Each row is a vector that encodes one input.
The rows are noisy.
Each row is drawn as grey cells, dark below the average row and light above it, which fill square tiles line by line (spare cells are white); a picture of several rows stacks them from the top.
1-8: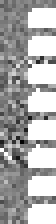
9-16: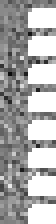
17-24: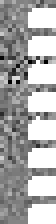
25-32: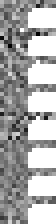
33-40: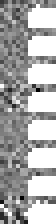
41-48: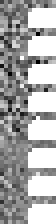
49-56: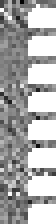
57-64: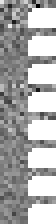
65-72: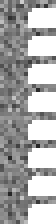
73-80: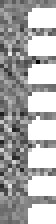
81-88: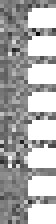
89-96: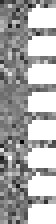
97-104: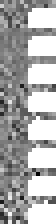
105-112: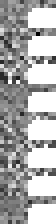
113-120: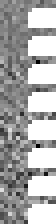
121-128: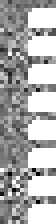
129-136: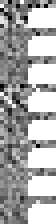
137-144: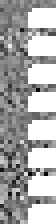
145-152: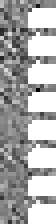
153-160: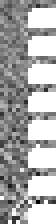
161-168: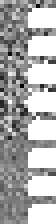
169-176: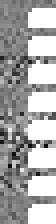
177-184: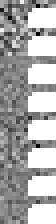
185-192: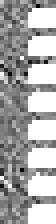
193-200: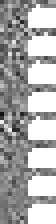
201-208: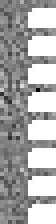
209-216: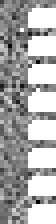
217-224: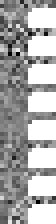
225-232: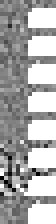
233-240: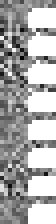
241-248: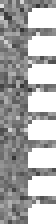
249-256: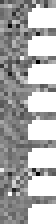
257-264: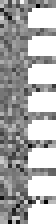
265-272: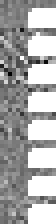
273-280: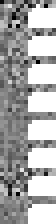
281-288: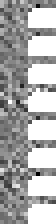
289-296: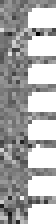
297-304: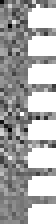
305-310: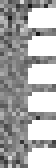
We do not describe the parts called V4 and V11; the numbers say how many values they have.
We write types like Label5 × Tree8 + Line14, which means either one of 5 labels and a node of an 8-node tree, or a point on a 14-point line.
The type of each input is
Bool × (Label7 × V4 + V11) × Line3 × Line5.
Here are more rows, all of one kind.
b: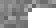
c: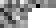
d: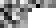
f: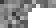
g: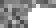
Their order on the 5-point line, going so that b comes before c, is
b, g, f, d, c.
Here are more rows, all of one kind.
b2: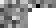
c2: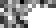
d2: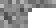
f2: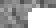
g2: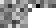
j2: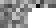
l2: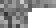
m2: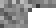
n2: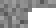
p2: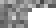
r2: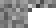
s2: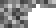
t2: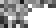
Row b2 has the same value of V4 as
s2 and t2.
